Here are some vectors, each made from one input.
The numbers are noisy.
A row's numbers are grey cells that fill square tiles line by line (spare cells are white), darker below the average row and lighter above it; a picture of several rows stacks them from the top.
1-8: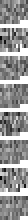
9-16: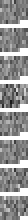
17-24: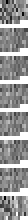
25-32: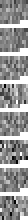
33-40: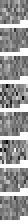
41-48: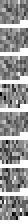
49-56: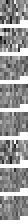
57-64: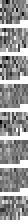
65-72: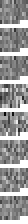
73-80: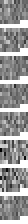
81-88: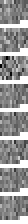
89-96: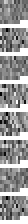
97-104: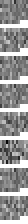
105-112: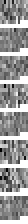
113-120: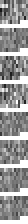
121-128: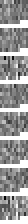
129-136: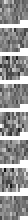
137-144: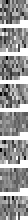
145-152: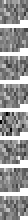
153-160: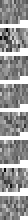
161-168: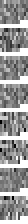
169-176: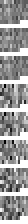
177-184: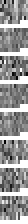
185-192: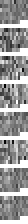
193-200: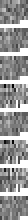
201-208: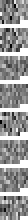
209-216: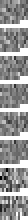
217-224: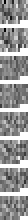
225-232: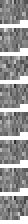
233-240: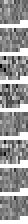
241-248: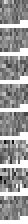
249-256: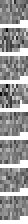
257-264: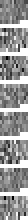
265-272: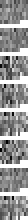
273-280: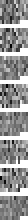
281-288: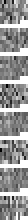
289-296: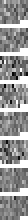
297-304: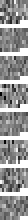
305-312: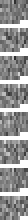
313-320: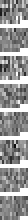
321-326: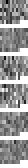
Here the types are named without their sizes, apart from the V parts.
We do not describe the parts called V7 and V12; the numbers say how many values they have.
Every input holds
either a value of V7 and a value of V12, or a list of points on a line.
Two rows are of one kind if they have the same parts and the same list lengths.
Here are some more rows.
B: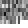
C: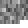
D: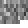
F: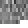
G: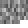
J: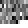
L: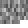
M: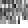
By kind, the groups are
B, M
C, D, G, L
F
J

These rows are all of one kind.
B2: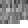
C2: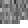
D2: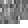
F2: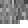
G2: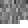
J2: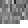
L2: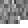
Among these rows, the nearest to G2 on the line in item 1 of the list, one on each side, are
B2 and F2.
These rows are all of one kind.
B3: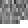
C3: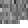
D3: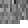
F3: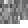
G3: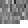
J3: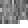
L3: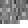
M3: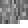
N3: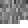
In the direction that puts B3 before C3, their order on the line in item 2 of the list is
N3, D3, G3, L3, F3, B3, C3, J3, M3.
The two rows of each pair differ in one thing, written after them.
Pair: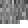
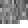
the place on the line in item 2 of the list
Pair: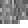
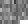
the place on the line in item 1 of the list
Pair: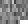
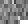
the place on the line in item 1 of the list
